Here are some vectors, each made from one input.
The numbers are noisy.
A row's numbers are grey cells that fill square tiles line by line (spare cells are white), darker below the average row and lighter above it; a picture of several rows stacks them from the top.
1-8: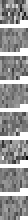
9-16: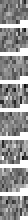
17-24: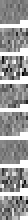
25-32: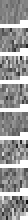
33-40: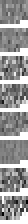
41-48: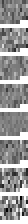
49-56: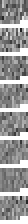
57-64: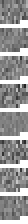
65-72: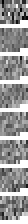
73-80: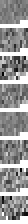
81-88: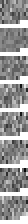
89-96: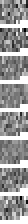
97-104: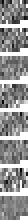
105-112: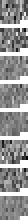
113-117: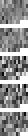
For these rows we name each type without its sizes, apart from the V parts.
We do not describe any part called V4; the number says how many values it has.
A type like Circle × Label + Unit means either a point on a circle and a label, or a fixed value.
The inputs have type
List(Bool × V4).
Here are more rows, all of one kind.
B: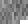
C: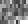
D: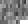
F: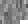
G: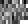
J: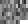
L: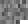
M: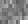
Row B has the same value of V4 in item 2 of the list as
D and J.
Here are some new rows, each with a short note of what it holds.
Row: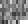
the empty list
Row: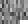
the empty list
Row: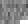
a list of two items
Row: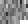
a list of one item
